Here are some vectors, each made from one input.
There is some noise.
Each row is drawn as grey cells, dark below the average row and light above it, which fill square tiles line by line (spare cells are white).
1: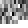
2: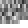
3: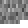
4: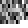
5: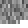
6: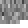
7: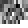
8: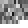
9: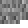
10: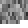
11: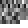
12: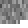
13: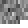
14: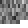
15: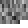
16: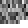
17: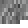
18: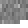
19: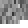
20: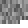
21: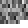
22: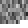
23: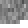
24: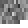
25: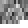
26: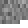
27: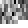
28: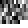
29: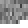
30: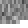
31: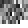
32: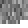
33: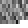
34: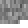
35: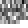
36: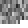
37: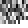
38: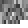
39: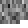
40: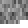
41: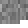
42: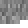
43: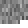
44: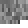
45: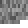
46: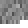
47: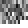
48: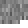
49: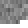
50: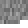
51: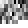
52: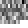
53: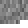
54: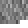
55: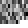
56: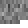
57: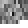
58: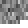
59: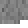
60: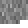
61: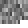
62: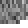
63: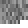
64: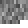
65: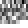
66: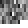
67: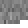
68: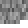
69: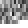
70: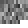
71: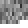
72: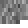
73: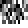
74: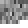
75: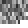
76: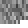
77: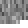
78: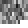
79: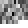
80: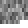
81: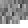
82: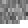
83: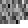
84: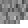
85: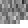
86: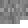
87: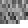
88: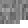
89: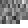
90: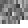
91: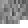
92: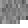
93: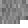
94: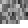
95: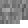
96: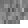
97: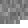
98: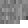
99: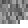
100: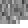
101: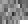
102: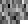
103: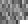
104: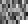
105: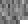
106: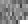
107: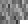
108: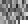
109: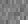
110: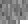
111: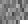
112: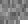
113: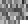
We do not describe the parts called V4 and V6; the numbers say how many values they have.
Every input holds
one of 5 labels, a true/false value, a value of V4 and a value of V6.
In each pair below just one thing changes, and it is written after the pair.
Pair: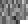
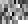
the value of V6
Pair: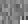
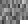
the value of V4
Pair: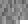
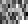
the value of V4
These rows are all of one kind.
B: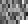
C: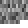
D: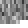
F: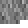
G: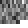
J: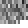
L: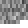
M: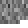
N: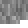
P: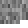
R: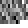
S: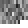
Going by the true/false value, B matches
G, L and R.
